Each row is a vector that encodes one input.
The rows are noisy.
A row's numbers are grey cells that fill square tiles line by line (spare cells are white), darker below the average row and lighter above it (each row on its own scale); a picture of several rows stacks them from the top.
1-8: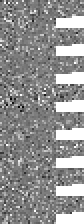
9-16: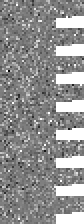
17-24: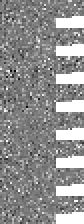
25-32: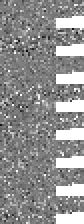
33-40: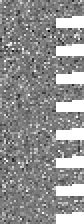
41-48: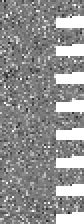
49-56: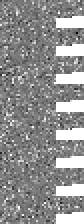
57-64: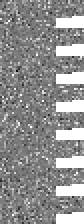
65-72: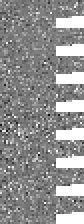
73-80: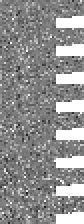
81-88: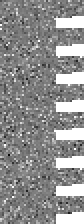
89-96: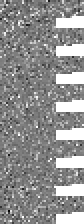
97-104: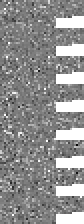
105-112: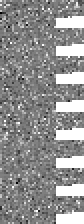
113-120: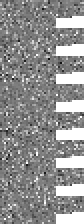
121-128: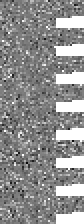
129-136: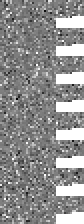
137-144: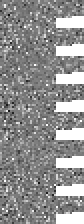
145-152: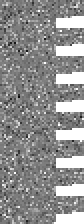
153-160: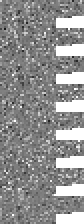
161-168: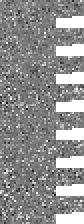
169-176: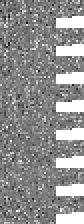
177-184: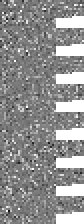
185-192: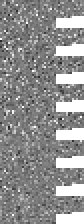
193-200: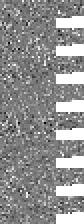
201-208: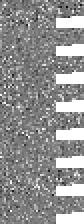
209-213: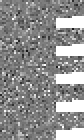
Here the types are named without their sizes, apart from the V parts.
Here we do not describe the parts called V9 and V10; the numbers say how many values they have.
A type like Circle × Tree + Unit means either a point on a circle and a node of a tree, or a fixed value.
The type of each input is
(Bool × Bool × Bool × Bool + Unit) × V9 × V10 + Tree.
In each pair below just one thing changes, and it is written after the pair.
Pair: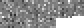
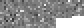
the value of V9
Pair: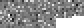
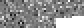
the value of V9
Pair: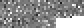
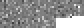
the value of V9
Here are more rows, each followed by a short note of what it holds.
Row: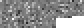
a node of a tree
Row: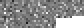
four true/false values, a value of V9 and a value of V10
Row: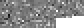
four true/false values, a value of V9 and a value of V10
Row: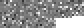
a value of V9 and a value of V10
